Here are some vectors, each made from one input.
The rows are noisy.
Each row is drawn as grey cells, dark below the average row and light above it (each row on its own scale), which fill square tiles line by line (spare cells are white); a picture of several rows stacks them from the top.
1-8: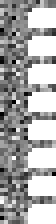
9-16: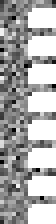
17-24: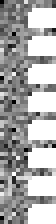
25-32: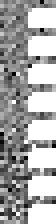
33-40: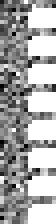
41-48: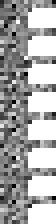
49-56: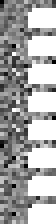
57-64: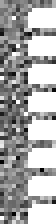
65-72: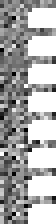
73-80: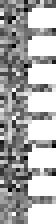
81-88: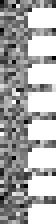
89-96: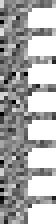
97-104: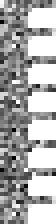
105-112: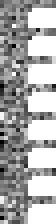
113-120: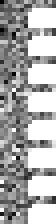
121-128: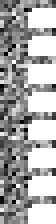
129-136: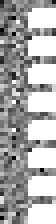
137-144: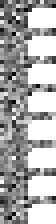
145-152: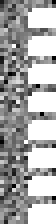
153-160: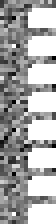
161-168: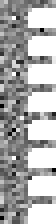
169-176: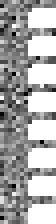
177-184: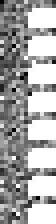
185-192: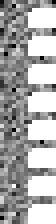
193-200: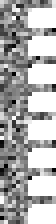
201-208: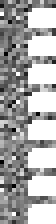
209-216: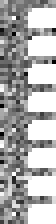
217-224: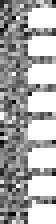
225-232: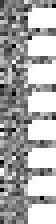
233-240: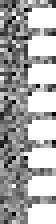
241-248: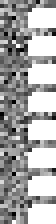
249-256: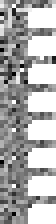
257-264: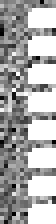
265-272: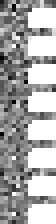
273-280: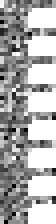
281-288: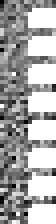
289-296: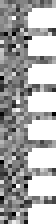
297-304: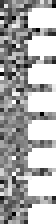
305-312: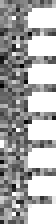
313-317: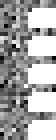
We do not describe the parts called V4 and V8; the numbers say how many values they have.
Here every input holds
either a point on a 10-point line, a true/false value and a value of V4, or a value of V8.
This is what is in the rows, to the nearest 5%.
About 65% of them hold a point on a 10-point line, a true/false value and a value of V4. The rest hold a value of V8.
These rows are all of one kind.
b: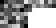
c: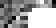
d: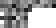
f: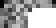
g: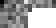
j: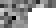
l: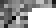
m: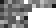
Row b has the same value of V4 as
c and l.
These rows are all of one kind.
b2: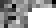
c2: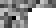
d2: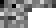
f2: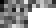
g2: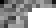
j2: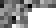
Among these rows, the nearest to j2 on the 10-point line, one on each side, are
d2 and f2.
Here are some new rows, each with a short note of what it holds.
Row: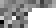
a value of V8
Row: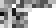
a value of V8
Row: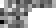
a value of V8
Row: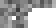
a value of V8
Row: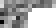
a value of V8
